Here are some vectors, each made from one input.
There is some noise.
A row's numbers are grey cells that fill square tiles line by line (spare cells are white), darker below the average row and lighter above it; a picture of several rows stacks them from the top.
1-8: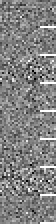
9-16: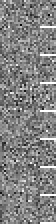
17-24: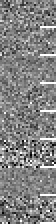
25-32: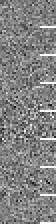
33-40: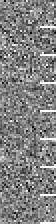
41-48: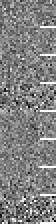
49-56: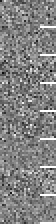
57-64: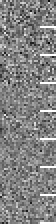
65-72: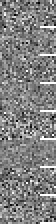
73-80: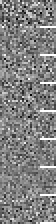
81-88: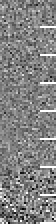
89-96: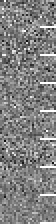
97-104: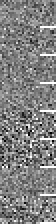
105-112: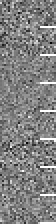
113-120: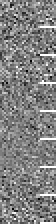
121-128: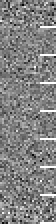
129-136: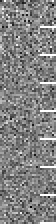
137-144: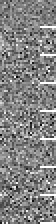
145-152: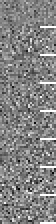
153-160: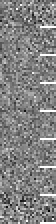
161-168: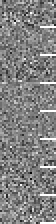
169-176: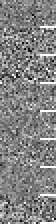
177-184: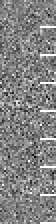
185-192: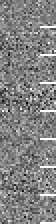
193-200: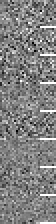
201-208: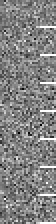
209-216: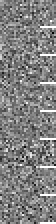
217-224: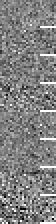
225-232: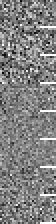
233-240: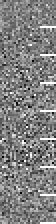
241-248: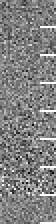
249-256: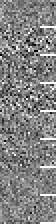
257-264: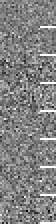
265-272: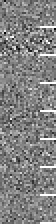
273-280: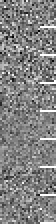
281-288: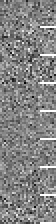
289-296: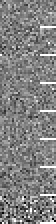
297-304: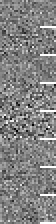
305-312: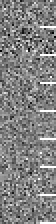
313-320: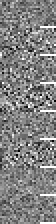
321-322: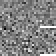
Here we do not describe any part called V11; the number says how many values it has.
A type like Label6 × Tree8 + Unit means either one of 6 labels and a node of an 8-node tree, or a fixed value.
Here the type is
Line10 + (Line14 + V11) × Tree10.
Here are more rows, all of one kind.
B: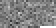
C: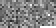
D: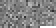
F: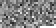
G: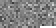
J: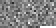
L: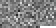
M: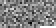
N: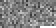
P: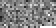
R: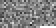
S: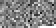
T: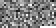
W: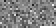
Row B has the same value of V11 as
F, G and J.
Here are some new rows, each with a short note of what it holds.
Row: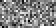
a node of a 10-node tree and a value of V11
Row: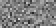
a point on a 14-point line and a node of a 10-node tree
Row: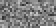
a point on a 10-point line
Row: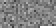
a point on a 14-point line and a node of a 10-node tree
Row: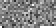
a point on a 14-point line and a node of a 10-node tree
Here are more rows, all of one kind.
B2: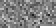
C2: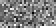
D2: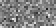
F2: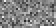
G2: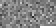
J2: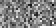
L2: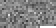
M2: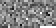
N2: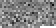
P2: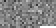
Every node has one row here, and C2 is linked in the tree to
B2 and N2.
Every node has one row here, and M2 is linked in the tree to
D2, L2 and N2.
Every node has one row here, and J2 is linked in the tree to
P2.
